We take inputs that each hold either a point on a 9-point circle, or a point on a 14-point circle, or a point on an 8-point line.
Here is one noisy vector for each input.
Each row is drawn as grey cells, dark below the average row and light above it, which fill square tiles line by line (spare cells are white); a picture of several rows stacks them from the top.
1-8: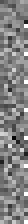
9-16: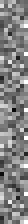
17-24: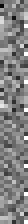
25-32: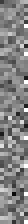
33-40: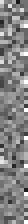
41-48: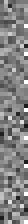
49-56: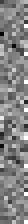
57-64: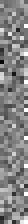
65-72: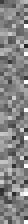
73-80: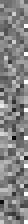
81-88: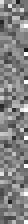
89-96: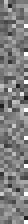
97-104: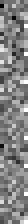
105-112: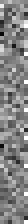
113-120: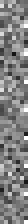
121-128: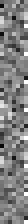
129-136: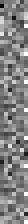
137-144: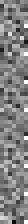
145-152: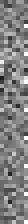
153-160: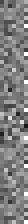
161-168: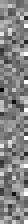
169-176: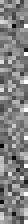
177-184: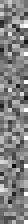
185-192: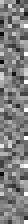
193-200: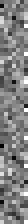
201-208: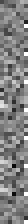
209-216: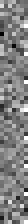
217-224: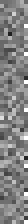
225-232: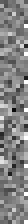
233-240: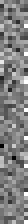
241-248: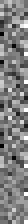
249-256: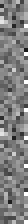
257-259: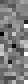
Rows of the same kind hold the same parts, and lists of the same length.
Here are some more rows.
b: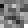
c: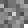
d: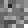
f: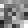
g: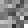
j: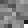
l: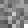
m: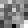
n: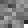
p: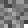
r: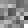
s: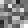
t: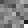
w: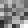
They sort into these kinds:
b, g, r
c, d, j, l, n, p, t
f, m, s, w

